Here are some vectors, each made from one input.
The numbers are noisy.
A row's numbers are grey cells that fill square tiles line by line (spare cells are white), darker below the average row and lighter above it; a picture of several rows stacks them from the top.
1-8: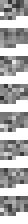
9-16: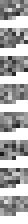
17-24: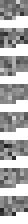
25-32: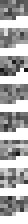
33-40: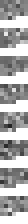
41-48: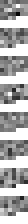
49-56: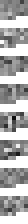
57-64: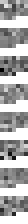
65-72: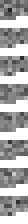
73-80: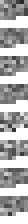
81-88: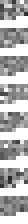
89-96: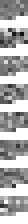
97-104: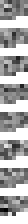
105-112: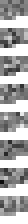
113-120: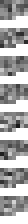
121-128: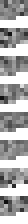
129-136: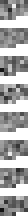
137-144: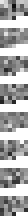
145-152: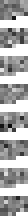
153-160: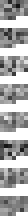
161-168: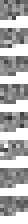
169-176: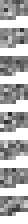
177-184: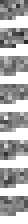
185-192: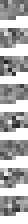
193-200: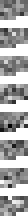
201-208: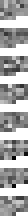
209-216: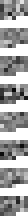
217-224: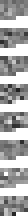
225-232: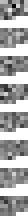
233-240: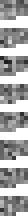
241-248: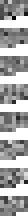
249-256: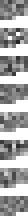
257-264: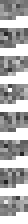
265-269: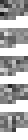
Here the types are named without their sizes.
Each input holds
a label, together with either a label, or four true/false values.
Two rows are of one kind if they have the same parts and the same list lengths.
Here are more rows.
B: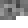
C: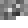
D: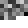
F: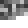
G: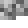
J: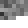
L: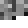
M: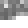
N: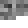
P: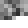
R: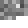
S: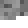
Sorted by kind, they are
B, C, F, G, J, M, N, P, R, S
D, L

